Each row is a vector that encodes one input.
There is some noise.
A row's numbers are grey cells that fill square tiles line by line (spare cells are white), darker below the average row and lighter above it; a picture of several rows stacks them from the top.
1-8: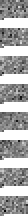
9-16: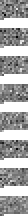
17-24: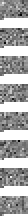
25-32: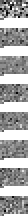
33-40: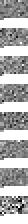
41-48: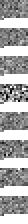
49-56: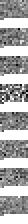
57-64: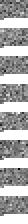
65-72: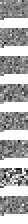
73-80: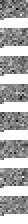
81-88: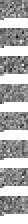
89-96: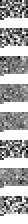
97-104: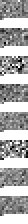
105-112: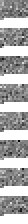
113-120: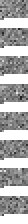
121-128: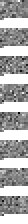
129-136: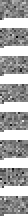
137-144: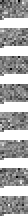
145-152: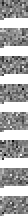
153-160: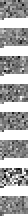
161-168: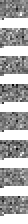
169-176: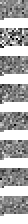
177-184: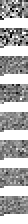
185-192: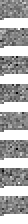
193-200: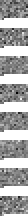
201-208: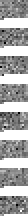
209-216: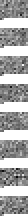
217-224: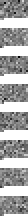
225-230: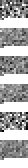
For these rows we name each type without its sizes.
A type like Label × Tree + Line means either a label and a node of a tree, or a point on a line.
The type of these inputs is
(Bool × Bool × Bool × Bool + Unit) × Tree × (Tree + Unit) + Line.
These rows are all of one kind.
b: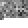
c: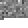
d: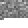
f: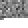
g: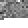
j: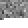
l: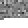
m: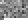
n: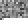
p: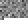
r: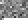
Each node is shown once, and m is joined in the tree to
b, c and r.
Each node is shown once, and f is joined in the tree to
c.
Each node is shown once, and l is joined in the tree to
c and n.
